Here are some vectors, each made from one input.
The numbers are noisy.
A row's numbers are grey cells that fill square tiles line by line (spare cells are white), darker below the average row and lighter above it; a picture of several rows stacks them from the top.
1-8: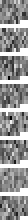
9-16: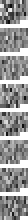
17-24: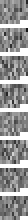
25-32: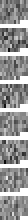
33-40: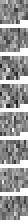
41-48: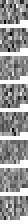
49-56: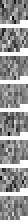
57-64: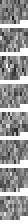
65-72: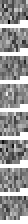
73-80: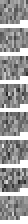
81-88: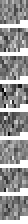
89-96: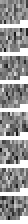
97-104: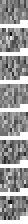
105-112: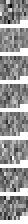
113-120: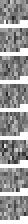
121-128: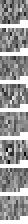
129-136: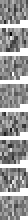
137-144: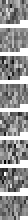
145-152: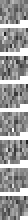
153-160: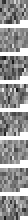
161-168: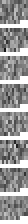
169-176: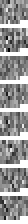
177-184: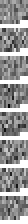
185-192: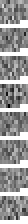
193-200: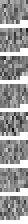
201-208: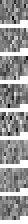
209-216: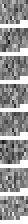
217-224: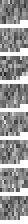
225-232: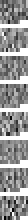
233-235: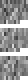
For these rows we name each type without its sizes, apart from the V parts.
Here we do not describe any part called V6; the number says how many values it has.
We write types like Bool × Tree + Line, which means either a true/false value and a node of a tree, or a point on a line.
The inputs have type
Bool × ((Label + Tree) × Line + V6).
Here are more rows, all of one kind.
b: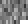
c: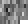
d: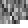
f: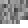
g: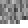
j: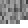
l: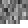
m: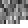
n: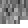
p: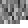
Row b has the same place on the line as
m and p.
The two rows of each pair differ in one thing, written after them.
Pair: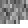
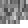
the place on the line
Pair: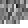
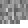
the true/false value
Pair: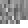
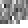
the node of the tree
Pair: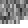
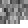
the place on the line
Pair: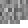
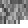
the true/false value
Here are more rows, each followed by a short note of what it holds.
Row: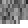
a label, a point on a line and a true/false value
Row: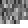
a label, a point on a line and a true/false value
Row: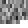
a true/false value and a value of V6
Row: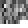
a true/false value and a value of V6
